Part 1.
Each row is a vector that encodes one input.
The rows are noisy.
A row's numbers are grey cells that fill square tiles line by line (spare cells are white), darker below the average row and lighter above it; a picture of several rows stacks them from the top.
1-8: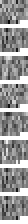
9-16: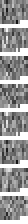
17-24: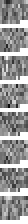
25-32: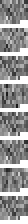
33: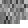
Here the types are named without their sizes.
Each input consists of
three true/false values.
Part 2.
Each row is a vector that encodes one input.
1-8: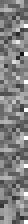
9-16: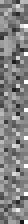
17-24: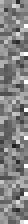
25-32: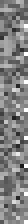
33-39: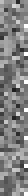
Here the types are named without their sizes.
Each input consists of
three true/false values.
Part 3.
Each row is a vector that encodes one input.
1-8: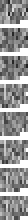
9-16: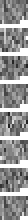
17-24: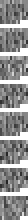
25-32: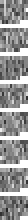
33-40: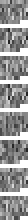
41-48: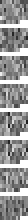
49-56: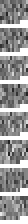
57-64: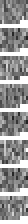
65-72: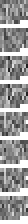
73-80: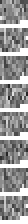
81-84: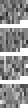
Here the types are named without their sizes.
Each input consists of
a point on a line.
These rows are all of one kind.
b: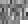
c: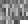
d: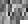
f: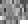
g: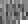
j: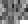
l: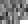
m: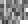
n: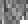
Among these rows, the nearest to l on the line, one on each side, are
g and j.
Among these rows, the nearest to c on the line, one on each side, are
d and f.
